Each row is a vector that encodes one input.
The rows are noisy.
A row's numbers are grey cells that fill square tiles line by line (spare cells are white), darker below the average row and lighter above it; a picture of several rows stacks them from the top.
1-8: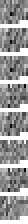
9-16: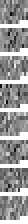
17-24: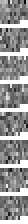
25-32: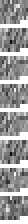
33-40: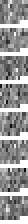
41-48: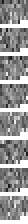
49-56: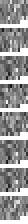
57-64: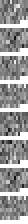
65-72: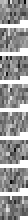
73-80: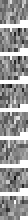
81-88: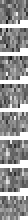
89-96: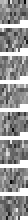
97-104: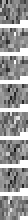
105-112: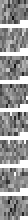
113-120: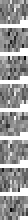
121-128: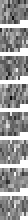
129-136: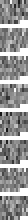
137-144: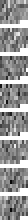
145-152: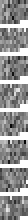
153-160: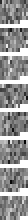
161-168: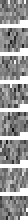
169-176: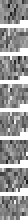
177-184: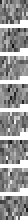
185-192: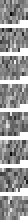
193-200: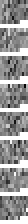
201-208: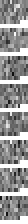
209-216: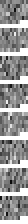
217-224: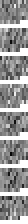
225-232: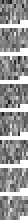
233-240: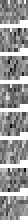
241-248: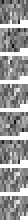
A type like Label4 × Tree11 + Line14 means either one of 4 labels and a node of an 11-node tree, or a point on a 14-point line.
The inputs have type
Bool × Bool × Bool × Bool + Tree10.
